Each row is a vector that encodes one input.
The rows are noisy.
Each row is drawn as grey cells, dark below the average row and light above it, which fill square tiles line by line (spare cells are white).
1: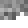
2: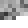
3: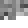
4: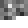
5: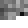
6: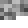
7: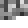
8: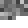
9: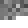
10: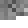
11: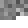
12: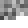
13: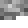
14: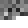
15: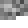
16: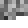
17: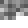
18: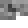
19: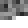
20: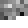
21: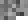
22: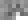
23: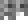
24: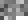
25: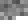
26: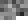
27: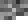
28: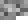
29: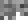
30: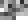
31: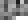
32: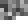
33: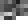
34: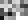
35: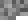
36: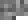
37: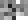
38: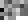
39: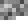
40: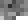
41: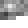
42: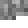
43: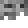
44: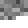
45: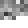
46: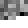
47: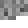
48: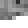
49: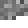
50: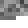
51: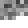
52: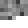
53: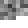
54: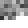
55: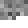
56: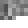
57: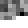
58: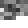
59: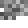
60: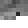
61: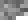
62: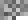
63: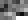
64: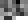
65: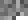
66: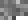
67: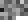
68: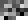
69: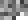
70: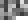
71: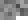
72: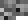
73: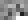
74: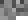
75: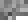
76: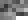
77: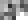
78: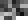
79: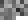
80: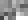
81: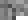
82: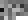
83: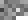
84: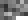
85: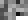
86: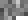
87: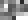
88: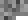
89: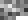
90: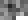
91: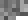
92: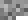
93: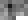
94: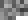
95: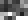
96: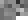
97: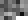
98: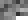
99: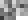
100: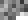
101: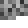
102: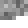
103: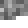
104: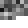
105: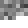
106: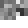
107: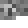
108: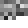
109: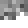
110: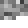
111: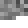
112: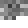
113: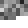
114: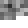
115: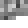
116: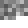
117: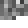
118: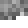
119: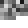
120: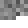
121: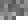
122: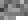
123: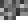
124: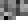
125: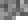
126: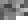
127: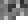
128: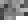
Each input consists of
five true/false values.
